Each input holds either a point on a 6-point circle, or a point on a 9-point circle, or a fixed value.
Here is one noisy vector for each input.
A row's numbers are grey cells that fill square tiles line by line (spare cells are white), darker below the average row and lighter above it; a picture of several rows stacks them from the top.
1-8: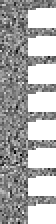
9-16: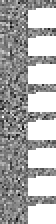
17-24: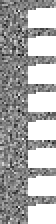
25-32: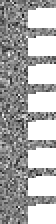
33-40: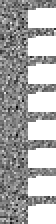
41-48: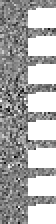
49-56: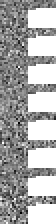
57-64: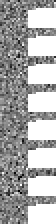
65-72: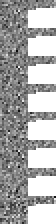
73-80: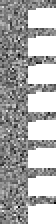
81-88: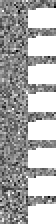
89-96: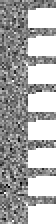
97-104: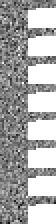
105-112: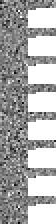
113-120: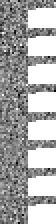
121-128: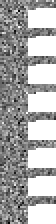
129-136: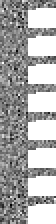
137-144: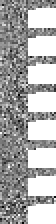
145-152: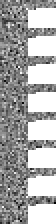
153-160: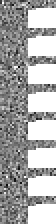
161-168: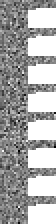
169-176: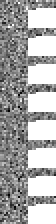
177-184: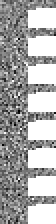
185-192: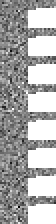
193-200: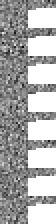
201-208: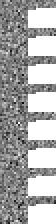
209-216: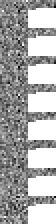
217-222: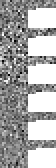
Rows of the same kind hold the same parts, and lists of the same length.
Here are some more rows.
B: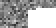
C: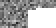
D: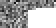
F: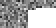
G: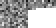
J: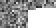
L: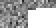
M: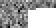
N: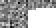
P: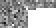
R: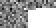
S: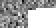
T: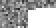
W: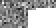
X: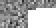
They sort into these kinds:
B, C, D, F, G, J, L, N, R, S, T, X
M, P
W

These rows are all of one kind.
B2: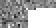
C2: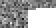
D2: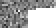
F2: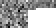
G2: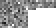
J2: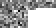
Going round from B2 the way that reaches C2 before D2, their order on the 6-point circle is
B2, G2, J2, F2, C2, D2.
